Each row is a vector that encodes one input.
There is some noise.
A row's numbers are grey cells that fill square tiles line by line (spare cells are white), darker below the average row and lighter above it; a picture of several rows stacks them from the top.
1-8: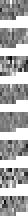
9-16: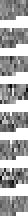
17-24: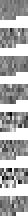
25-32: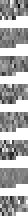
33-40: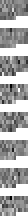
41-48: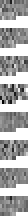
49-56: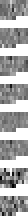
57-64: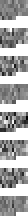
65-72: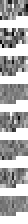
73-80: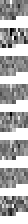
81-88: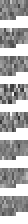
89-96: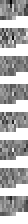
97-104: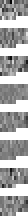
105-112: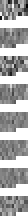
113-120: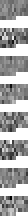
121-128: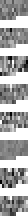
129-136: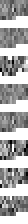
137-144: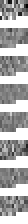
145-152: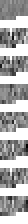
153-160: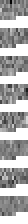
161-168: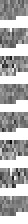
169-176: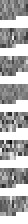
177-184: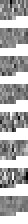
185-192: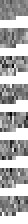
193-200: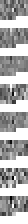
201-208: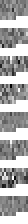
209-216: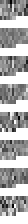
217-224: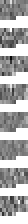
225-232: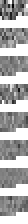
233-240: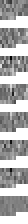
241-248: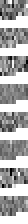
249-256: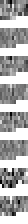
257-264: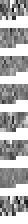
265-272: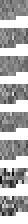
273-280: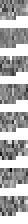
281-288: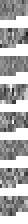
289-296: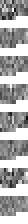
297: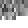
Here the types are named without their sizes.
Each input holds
a list of points on a line.
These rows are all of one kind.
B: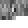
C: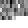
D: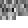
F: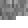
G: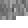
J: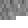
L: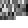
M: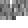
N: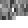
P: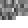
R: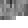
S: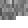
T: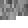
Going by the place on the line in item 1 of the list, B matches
C, D and M.
